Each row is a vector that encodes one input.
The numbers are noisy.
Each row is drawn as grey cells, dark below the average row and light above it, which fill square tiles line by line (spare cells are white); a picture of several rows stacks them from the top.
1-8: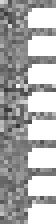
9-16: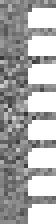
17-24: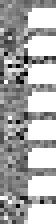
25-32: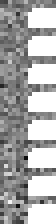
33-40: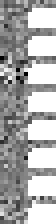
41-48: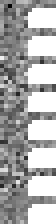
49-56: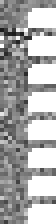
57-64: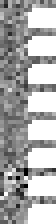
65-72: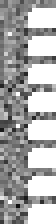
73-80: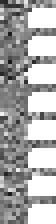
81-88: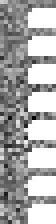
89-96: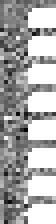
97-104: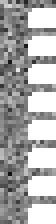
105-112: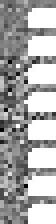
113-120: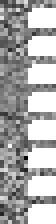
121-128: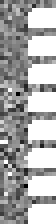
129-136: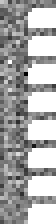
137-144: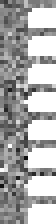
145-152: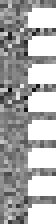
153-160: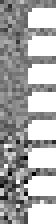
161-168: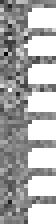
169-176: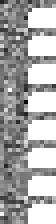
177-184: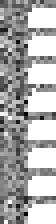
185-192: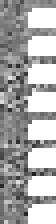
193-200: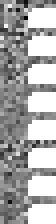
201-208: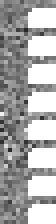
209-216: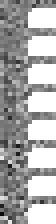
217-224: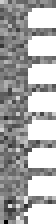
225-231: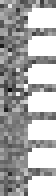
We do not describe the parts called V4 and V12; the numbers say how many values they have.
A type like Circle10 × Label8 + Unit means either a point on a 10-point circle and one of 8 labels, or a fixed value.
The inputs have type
Line8 × (Tree8 + V12) + V4.
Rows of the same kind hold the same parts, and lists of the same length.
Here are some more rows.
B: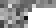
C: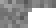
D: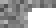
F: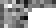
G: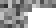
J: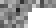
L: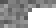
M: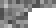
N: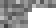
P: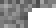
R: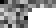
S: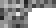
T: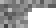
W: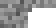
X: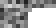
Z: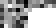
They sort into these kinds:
B, C, F, J, L, M, N, P, T, W, X
D, G, R, Z
S

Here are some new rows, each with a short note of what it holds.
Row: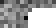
a point on an 8-point line and a value of V12
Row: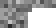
a value of V4
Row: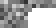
a value of V4
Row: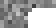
a value of V4
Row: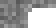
a point on an 8-point line and a node of an 8-node tree
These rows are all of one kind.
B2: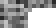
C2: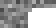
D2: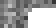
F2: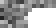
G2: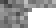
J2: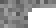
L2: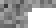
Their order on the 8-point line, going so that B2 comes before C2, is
B2, D2, C2, L2, J2, F2, G2.
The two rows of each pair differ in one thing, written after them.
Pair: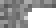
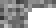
the place on the 8-point line
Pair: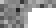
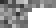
the place on the 8-point line
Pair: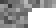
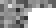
the place on the 8-point line
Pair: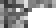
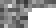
the node of the tree
